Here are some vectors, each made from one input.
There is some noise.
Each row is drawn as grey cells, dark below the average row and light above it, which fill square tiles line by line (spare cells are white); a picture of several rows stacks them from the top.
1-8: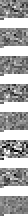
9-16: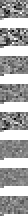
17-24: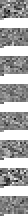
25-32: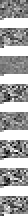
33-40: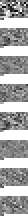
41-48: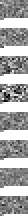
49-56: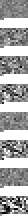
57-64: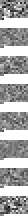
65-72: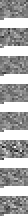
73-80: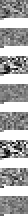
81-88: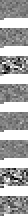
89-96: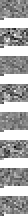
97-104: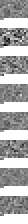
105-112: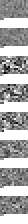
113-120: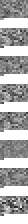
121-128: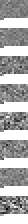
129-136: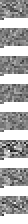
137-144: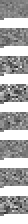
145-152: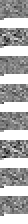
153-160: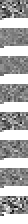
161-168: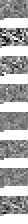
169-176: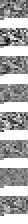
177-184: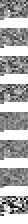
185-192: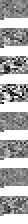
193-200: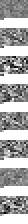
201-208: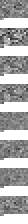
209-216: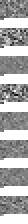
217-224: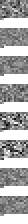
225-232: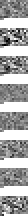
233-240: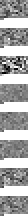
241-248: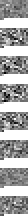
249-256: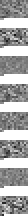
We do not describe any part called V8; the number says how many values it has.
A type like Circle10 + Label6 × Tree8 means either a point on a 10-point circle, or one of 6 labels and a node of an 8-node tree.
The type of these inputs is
Line6 × List3(Bool × V8).
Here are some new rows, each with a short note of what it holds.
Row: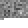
a point on a 6-point line, together with a list of two items
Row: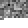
a point on a 6-point line, together with the empty list
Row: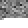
a point on a 6-point line, together with a list of two items
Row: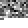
a point on a 6-point line, together with the empty list
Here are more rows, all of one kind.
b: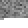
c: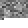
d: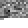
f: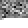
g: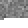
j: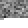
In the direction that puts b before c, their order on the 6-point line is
f, b, d, c, j, g.
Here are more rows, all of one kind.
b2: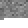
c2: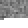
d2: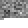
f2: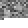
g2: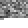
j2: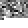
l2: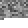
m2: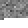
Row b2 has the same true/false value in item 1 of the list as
j2 and m2.
